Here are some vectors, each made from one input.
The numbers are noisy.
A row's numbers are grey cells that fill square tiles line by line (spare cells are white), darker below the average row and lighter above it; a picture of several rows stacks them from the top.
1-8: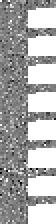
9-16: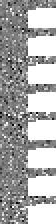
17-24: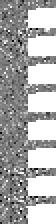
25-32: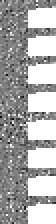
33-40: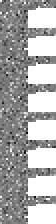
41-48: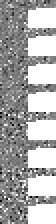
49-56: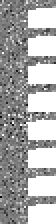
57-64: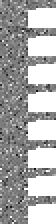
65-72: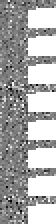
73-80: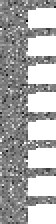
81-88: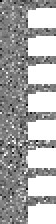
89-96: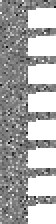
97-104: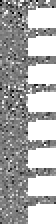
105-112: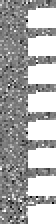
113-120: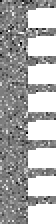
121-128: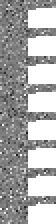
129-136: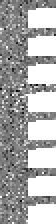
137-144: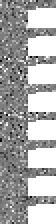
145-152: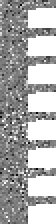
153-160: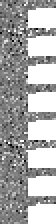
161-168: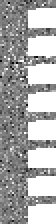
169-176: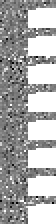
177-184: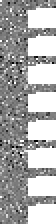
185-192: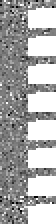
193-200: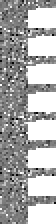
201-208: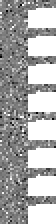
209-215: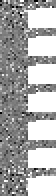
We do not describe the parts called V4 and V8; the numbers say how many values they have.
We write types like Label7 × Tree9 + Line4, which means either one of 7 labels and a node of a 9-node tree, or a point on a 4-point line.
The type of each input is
Bool × Bool × Bool × Bool × V4 × V8 + Label7 × Label7.
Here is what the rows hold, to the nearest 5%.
About 20% of them hold two labels (each one of 7). The rest hold four true/false values, a value of V4 and a value of V8.
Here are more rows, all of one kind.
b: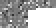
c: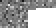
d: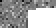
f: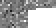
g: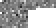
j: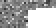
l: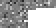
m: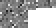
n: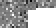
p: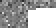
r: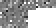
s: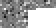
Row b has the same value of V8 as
p and r.
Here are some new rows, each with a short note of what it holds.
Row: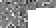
four true/false values, a value of V4 and a value of V8
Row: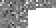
four true/false values, a value of V4 and a value of V8
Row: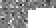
four true/false values, a value of V4 and a value of V8
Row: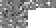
four true/false values, a value of V4 and a value of V8
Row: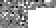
two labels (each one of 7)
